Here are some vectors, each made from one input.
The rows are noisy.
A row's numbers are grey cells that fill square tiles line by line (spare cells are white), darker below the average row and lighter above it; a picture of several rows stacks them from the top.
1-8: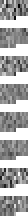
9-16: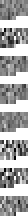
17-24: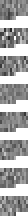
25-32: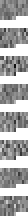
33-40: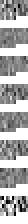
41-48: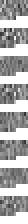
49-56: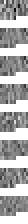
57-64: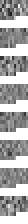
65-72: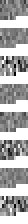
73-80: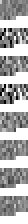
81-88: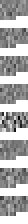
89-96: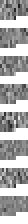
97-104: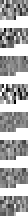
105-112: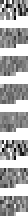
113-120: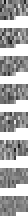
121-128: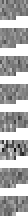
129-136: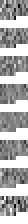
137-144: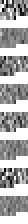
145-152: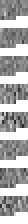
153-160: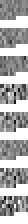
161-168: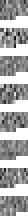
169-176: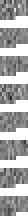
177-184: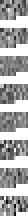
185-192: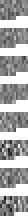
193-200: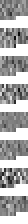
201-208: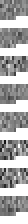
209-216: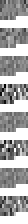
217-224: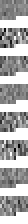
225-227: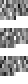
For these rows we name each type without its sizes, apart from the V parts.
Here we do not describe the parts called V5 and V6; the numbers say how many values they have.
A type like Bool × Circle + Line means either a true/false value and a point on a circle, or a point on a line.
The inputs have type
(Circle + Unit) × Line + V5 × V6.
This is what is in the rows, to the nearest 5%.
About 75% of them hold a point on a line, together with either a point on a circle, or a fixed value. The rest hold a value of V5 and a value of V6.
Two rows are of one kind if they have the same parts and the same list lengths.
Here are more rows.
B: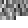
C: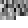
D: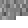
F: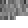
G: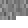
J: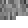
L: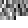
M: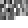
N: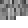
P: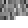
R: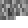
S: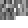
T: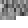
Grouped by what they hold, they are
B, D, G, L, M, S
C, R, T
F, J, N, P

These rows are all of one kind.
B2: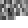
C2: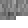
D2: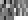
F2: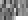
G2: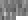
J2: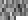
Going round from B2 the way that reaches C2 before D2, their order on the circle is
B2, C2, J2, F2, D2, G2.
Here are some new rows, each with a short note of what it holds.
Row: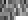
a value of V5 and a value of V6
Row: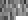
a value of V5 and a value of V6
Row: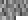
a point on a line
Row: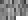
a value of V5 and a value of V6
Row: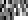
a value of V5 and a value of V6
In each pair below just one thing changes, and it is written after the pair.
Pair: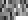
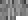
the value of V6
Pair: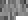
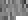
the value of V5
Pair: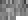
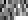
the value of V5
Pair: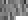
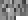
the value of V6
